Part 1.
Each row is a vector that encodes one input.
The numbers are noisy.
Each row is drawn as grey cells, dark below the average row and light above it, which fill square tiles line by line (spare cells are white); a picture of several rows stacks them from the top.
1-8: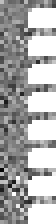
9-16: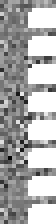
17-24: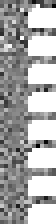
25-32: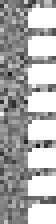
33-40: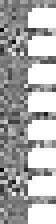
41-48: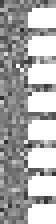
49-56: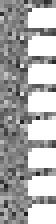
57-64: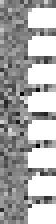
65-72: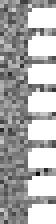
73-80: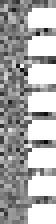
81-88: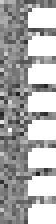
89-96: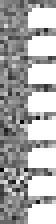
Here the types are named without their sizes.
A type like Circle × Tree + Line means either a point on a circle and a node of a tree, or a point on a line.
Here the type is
List(Line).
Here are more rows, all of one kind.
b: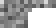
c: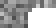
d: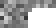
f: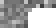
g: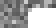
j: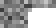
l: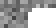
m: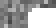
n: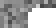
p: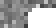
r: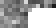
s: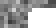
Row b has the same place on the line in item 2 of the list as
c, f and p.
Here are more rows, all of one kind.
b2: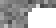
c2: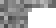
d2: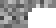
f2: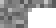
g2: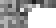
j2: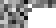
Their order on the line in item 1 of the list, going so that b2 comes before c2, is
j2, g2, b2, f2, c2, d2.
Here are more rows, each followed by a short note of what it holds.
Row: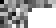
the empty list
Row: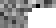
a list of one item
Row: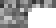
a list of two items
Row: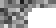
a list of two items
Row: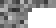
a list of one item
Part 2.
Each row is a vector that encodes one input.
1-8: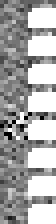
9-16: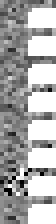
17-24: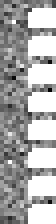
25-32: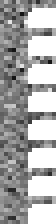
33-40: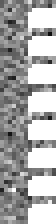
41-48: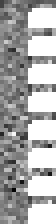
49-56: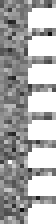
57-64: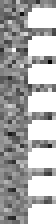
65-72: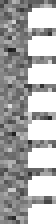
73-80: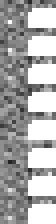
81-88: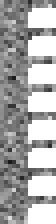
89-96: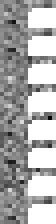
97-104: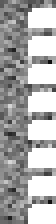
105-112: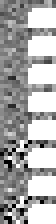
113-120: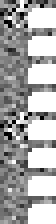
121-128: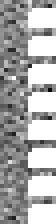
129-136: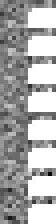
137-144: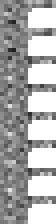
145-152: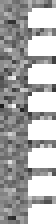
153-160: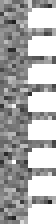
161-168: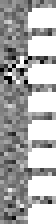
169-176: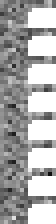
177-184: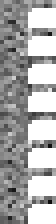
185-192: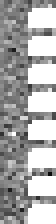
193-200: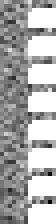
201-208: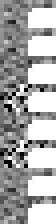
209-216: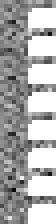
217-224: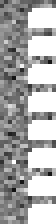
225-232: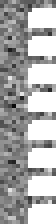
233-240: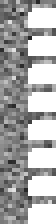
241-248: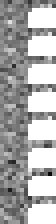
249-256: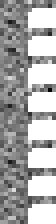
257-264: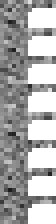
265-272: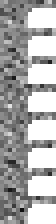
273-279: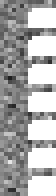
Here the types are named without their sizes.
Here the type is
List(Line).
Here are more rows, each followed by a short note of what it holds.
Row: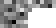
a list of one item
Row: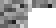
a list of one item
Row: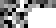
the empty list
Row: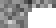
a list of two items
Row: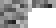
a list of one item
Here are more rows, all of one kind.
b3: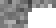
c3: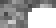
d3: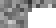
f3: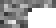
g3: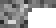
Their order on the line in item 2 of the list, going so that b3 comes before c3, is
f3, d3, b3, c3, g3.
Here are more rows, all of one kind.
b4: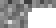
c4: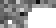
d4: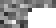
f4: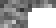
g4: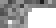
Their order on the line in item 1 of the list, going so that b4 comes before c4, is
d4, f4, b4, g4, c4.
